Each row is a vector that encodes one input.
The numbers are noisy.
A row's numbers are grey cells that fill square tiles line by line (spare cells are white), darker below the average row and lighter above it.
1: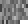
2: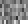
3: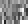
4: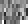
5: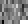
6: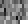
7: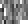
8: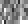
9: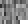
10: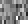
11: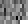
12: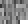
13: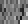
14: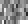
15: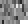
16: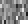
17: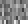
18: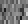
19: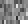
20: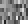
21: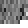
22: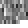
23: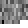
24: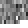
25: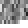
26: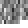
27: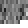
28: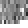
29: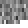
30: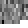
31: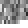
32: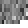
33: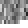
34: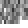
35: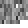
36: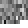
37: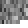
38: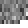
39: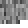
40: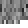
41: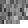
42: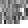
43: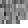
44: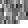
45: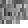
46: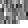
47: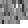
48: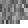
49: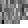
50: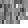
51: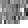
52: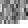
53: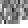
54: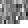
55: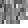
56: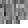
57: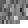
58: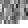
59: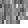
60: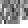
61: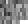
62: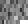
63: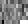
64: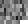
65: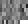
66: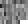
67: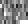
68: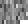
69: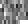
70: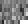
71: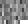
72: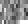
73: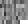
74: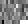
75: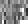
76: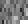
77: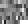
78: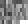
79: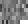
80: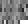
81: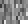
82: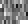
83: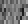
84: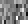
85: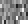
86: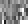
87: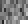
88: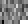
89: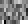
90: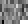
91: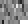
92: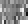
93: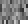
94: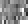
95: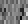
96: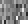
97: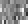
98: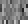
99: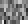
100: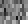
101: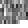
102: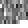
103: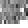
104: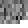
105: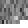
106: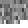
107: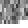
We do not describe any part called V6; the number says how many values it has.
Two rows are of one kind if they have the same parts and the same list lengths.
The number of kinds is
2.
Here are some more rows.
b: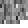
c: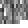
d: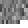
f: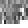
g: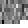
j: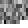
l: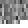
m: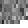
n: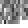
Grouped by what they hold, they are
b, d, g, l, m
c, f, j, n

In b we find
a true/false value and a value of V6.
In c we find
a point on a 5-point line and a true/false value.
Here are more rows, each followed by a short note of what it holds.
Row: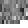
a true/false value and a value of V6
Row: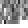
a point on a 5-point line and a true/false value
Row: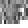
a point on a 5-point line and a true/false value
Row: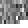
a point on a 5-point line and a true/false value
